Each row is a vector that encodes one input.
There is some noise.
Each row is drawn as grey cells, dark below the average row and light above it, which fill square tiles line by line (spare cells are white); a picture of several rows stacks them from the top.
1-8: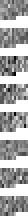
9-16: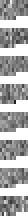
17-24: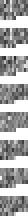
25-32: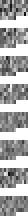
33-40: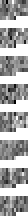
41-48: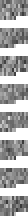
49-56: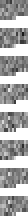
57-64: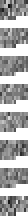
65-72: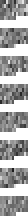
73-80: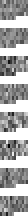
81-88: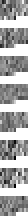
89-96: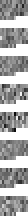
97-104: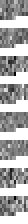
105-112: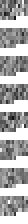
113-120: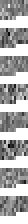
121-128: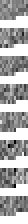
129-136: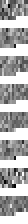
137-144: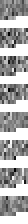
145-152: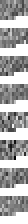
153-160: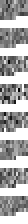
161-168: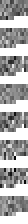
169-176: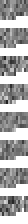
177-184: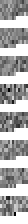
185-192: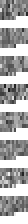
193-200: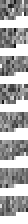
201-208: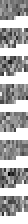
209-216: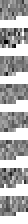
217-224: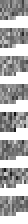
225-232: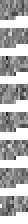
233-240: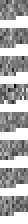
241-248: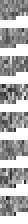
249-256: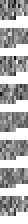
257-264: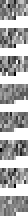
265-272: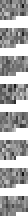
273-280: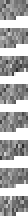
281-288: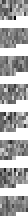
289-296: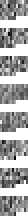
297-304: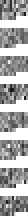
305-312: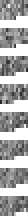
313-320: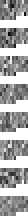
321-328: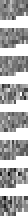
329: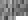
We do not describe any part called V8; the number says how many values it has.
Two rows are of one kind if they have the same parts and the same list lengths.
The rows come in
5 kinds.
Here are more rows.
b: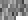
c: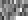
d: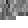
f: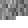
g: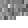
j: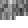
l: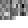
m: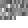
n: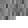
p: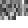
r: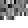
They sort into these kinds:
b, f, j, n
c
d
g, l, m
p, r

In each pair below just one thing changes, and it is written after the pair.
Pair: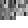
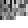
the value of V8
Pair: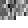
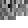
the value of V8
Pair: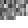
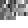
the value of V8
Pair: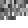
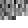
the value of V8
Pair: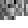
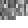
the value of V8
